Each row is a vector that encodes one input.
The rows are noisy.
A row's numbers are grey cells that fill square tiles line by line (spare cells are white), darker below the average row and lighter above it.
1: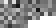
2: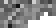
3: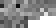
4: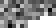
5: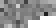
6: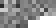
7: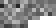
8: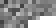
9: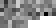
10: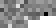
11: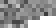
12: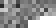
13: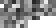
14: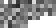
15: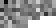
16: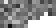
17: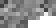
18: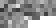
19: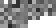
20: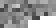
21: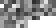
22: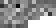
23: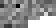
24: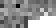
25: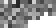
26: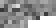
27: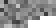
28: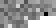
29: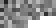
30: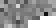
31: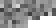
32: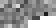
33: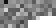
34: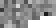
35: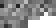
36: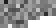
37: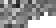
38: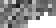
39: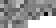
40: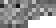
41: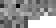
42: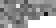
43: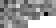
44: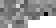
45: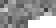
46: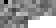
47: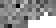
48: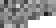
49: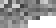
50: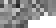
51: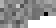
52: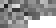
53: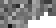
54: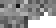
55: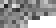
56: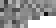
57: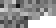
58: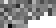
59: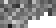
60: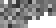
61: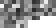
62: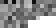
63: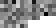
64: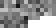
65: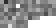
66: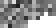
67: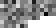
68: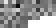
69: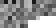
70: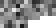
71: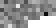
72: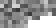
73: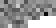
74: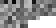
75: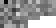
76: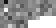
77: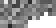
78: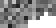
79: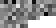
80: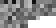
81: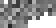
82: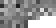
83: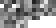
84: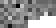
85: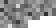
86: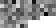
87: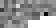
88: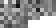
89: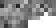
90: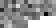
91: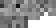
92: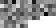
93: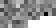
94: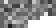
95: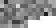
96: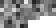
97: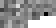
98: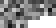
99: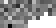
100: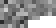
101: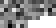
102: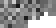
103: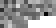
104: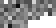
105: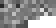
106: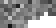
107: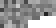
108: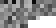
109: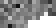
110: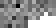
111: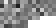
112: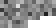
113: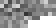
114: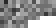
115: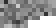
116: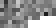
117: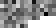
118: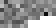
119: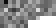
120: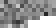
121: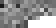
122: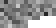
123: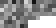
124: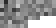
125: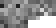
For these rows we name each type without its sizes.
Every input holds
a point on a line, together with either a fixed value, or five true/false values.
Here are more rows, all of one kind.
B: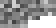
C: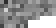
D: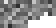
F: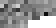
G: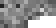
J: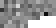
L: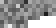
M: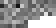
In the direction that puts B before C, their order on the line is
B, F, J, L, C, G, M, D.
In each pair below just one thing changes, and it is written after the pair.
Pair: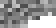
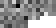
the place on the line
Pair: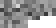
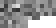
one of the five true/false values
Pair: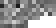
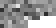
the place on the line
